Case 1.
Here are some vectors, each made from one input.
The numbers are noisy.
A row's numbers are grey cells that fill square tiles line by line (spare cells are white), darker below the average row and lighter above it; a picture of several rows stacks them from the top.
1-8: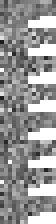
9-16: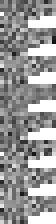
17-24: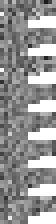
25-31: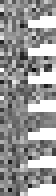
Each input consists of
a point on a 4-point line.
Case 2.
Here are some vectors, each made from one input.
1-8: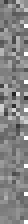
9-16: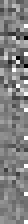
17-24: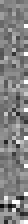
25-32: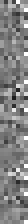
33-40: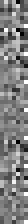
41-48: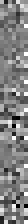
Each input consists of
a point on a 6-point line.
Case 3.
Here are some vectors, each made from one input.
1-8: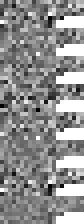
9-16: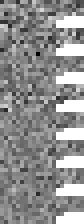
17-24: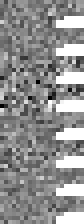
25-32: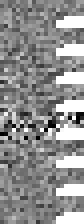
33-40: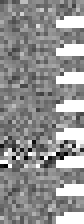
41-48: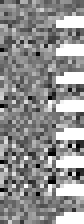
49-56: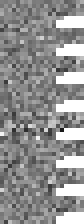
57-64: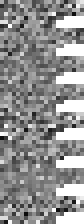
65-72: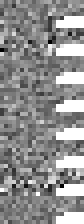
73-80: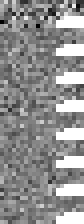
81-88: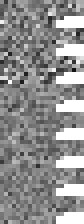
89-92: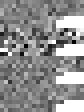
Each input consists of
three true/false values.
